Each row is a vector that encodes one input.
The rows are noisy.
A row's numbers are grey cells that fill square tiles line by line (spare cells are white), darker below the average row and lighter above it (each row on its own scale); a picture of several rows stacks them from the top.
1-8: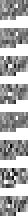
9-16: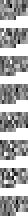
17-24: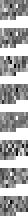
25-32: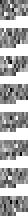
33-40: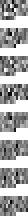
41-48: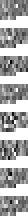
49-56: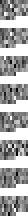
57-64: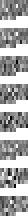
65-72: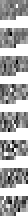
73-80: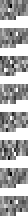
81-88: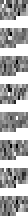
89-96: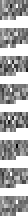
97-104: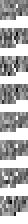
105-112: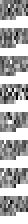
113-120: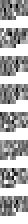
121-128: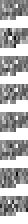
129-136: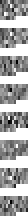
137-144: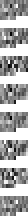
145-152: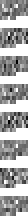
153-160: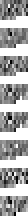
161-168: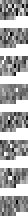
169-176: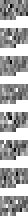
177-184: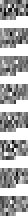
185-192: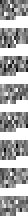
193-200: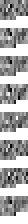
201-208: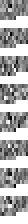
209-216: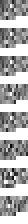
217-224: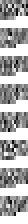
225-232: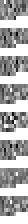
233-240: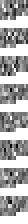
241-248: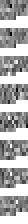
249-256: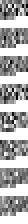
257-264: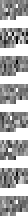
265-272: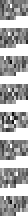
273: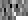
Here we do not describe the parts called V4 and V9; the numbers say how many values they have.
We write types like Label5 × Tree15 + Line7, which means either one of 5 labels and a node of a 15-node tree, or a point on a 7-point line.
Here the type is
Bool × (Label7 + Label11 × V9) + V4.
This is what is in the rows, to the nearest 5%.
About 80% of them hold a true/false value, together with either one of 7 labels, or one of 11 labels and a value of V9. The rest hold a value of V4.
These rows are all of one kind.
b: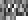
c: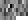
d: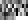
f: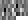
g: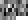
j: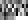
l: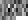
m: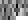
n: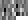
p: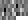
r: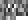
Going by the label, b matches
f, n, p and r.
